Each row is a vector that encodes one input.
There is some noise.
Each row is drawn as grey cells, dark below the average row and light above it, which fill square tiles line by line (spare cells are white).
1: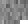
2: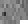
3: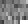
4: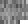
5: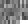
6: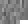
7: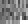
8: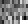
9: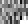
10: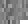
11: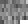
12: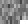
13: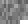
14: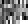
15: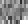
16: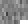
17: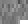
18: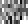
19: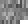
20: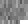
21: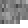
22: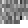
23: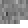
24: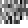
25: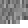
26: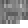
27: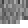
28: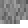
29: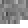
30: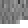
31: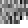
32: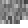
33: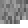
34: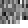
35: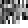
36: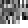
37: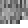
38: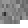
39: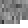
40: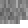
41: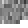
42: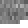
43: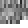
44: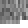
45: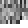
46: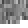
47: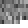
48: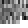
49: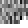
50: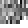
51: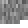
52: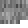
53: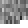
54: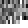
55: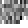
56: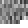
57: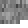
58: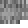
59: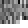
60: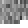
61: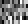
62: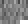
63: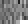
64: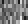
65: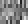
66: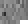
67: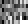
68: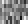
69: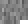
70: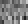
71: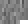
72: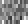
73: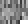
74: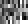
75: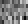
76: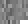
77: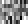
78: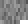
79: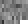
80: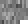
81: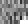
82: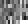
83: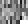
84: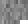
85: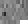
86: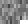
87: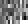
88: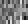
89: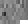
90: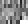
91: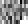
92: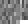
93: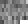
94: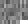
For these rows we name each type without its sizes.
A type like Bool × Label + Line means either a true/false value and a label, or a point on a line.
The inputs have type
Bool × Circle + Line.
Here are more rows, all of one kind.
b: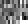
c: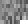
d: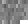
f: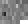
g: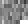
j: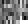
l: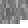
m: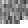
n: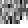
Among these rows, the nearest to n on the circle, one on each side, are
c and l.
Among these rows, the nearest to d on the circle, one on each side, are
b and g.
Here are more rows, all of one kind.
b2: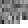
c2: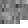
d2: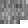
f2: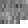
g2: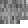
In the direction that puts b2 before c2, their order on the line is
b2, c2, f2, d2, g2.
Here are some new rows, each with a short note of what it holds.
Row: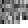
a point on a line
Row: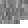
a point on a circle and a true/false value
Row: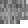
a point on a line
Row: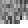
a point on a circle and a true/false value
